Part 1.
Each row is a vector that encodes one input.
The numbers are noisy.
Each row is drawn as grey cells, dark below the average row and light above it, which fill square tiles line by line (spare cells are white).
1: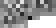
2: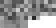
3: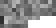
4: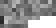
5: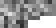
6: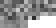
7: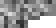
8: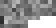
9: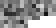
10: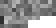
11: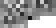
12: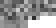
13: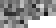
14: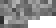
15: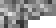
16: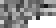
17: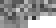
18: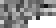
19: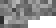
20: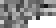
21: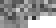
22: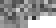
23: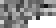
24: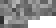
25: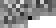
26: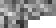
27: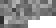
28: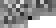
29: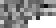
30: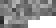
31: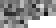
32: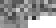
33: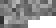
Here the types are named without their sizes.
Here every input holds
a label.
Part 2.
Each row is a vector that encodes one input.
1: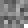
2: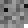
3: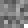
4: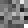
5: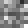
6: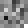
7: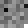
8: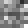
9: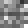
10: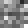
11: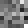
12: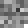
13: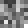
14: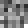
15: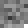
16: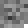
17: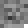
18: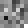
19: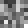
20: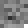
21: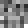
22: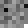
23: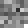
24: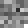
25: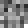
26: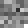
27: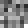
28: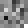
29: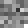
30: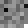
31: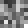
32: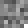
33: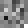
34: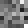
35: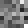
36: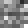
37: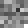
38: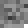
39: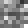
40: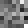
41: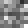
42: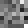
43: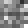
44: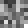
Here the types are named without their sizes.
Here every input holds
a node of a tree.
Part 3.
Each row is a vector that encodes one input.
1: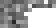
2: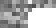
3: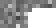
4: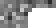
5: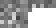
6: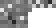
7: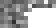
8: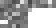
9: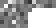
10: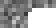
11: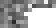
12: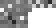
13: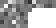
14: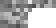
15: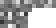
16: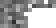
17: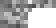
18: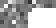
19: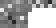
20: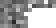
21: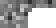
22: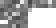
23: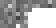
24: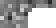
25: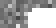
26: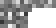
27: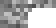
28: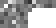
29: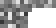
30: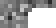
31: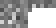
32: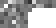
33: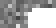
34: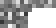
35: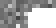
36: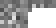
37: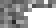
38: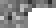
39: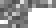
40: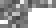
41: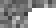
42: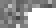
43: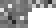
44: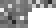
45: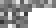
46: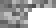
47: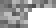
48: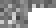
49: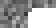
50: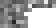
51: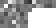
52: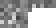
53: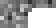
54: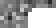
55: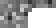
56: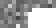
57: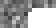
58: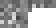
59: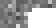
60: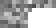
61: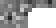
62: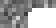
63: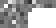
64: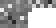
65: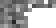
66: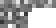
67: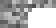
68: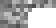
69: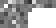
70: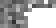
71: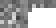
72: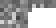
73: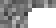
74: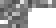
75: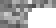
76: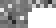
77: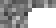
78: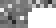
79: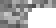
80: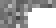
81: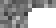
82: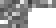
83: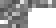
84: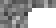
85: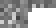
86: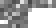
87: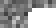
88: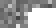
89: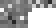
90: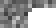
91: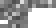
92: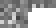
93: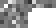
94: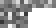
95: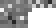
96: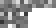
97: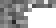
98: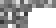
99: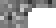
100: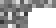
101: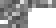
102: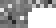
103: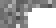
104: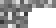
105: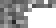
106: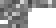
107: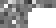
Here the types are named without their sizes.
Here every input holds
a label.
